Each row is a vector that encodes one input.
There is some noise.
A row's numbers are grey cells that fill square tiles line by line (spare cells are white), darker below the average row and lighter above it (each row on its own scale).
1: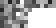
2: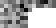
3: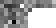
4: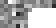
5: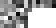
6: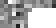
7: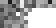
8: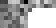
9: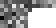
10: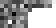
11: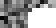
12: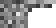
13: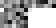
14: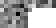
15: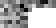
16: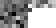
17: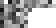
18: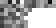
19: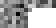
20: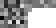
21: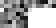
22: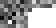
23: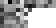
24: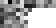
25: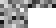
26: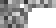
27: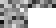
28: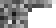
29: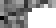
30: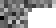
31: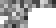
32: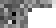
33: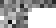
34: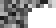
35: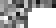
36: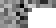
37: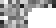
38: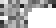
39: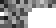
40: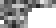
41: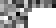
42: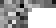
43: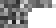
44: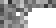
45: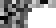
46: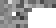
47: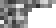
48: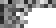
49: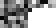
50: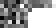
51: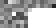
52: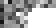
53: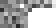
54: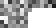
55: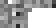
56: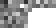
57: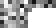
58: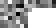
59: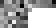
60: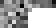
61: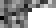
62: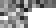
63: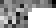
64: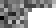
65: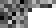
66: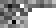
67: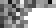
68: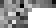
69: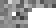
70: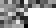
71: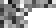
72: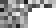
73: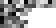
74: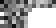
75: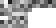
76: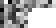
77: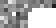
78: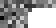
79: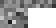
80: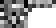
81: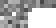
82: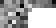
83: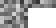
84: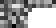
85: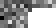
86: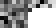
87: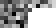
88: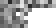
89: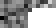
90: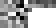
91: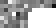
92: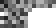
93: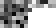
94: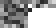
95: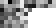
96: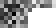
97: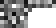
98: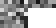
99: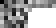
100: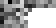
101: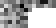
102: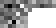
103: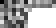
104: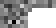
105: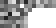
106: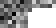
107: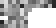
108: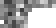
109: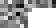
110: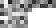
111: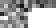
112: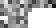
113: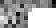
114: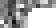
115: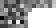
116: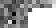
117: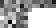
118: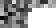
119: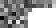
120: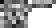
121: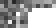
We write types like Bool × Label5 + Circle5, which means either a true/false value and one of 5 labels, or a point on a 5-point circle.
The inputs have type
(Label5 + Label6 × Label6) × Label6.
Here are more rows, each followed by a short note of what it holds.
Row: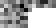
one of 5 labels and one of 6 labels
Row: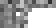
three labels (each one of 6)
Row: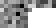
one of 5 labels and one of 6 labels
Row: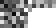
three labels (each one of 6)
